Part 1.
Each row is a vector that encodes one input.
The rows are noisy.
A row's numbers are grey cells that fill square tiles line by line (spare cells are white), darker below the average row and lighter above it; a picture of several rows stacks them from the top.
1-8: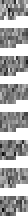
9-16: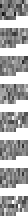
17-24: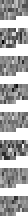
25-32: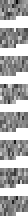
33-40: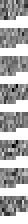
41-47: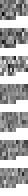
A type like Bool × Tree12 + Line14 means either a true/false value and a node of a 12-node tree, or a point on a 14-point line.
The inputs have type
Bool × Label5 + Unit.
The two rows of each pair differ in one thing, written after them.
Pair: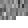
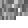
the label
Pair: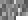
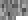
the true/false value
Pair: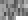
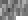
the label
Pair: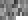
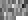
the true/false value
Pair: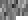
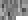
the label
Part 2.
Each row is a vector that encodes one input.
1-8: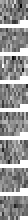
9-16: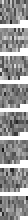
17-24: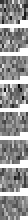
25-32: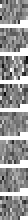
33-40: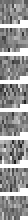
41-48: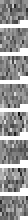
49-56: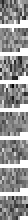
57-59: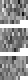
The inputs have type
Bool × Circle6.
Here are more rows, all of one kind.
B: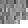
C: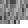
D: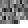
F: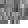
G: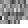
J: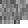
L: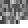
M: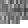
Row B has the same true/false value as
F and L.
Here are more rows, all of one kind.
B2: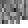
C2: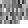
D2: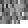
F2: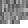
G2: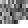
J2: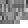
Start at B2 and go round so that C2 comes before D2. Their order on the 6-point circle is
B2, G2, C2, D2, J2, F2.
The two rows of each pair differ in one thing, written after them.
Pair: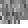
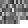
the place on the 6-point circle
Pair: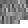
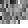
the true/false value
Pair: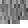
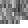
the true/false value
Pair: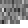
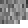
the place on the 6-point circle
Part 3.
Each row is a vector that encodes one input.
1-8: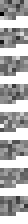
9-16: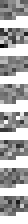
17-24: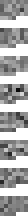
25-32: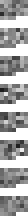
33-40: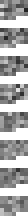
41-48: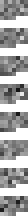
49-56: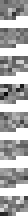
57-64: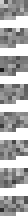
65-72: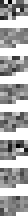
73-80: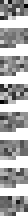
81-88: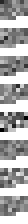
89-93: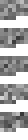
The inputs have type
Bool × Bool × Bool × Label6 + Unit.
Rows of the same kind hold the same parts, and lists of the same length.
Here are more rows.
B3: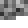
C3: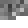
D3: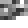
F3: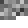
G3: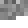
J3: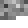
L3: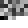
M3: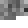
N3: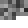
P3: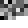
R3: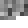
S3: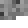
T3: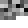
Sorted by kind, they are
B3, C3, D3, F3, G3, J3, M3, N3, R3, S3, T3
L3, P3

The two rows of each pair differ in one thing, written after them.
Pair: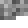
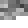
one of the three true/false values
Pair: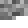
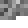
the label
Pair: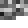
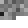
the label
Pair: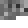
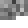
the label
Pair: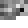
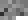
one of the three true/false values
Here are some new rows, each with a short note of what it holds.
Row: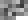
one of 6 labels and three true/false values
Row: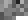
one of 6 labels and three true/false values
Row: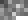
one of 6 labels and three true/false values
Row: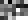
a fixed value
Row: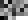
a fixed value
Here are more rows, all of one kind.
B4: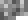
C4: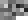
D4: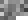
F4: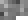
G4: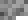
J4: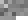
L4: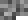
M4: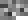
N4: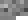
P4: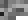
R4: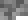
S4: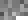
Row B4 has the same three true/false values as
C4, L4 and N4.
